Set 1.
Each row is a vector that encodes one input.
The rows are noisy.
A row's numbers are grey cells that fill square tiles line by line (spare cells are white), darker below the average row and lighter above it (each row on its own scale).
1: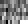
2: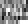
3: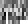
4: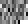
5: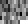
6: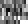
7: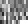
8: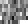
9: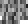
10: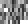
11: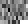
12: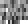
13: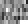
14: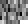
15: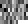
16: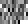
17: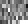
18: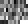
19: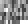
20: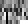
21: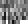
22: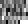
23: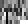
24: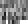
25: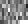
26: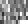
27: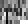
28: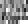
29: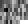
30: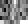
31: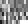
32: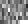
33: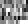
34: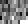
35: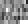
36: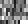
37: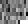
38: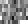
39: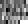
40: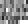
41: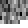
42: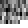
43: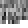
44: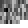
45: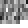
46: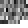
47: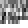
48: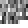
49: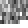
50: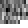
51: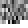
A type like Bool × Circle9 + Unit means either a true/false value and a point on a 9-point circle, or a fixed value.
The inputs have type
Bool × Bool × Bool × Bool.
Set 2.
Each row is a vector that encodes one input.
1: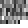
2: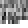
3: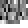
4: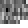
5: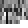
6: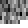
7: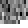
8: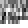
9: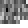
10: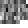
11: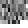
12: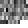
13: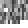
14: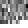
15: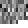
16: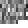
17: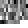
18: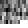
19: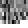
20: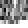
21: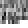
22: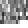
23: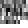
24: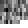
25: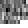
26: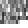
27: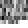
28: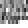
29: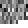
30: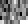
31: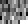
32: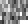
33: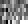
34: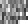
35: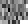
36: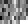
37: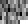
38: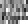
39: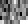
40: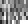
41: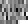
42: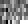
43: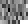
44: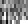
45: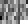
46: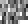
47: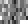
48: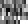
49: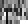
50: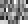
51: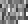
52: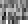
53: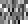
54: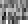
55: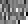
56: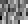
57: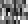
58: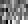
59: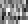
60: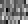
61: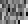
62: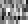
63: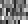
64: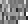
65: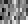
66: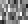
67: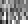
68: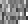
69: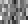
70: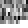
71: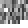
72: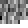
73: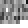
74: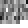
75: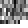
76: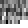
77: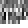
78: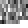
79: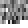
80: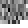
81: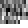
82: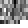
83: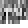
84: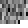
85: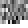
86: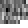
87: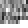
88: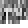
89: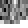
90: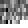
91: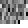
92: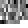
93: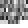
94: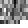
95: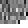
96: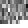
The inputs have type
Bool × Bool × Bool × Bool.
